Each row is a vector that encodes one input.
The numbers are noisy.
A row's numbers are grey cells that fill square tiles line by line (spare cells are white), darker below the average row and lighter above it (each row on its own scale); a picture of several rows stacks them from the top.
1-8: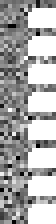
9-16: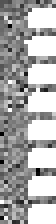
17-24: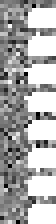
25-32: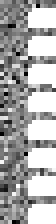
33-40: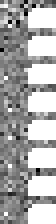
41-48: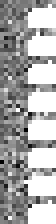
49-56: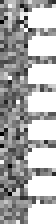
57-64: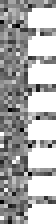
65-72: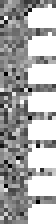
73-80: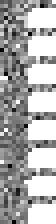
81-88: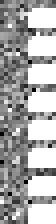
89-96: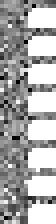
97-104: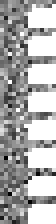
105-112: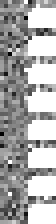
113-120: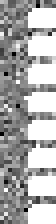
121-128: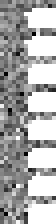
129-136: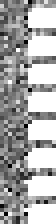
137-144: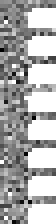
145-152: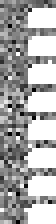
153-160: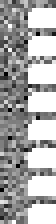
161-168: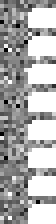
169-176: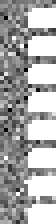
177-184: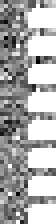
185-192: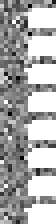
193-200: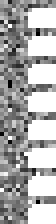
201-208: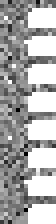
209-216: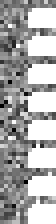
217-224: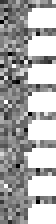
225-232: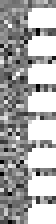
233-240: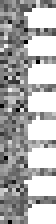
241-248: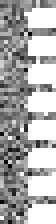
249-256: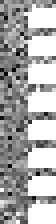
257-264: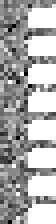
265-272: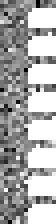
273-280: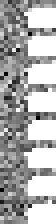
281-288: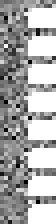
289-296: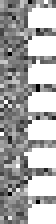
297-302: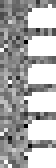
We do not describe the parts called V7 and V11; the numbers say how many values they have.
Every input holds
a value of V7, together with either one of 10 labels, or a true/false value and a value of V11.
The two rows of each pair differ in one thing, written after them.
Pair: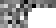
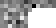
the value of V11
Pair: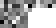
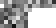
the value of V11
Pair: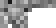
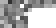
the true/false value
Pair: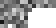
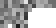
the value of V11
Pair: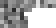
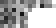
the value of V7
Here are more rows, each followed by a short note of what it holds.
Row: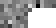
one of 10 labels and a value of V7
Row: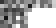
a true/false value, a value of V7 and a value of V11
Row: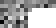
a true/false value, a value of V7 and a value of V11
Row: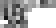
a true/false value, a value of V7 and a value of V11
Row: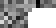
one of 10 labels and a value of V7
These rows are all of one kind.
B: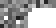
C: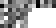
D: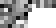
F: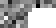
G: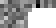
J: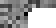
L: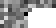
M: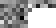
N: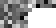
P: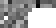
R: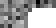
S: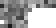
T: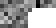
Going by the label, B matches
C, D, L and S.
